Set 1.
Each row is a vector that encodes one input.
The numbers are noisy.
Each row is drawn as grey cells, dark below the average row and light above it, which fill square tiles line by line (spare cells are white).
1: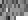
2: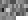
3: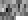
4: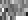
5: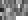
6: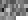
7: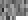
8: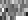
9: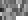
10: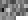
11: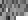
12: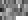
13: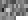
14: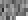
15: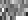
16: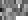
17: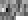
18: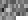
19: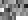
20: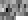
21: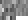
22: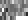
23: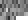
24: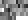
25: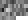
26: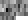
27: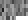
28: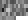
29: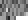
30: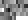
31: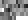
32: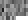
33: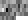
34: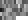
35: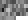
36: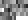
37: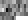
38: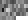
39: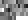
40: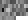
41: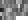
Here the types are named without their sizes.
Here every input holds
a point on a line and a true/false value.
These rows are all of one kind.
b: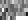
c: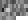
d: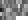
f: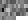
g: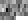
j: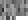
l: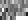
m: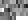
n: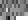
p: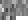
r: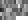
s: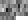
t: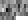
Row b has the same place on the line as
d, l and r.
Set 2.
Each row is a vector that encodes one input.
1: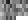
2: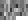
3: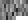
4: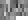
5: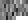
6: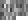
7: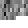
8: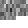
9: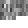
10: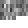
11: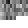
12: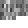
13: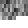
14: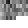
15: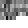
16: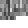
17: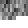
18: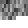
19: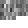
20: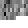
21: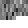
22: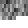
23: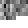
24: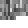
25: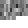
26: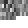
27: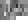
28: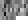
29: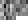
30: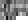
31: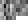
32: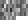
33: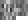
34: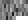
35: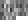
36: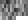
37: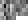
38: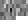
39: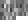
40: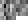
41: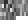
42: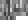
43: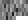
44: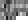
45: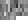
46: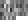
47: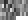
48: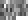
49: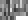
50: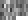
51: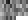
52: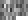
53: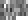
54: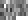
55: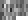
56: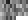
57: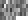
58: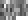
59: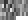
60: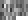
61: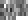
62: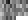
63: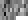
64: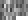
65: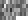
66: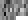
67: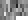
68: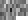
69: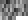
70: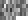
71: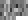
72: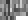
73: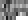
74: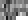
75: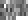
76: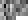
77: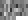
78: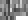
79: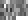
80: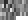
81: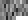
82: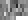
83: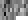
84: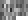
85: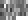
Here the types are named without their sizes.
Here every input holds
either a label, or a point on a line.
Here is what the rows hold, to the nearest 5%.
About 55% of them hold a label. The rest hold a point on a line.
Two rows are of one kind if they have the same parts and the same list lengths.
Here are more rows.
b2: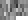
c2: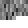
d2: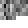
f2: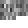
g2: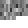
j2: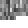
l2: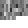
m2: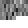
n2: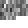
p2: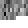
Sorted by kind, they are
b2, f2, g2, l2, n2
c2, d2, j2, m2, p2

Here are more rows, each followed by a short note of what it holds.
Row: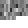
a point on a line
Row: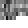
a label
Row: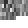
a label
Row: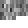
a point on a line
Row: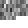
a point on a line
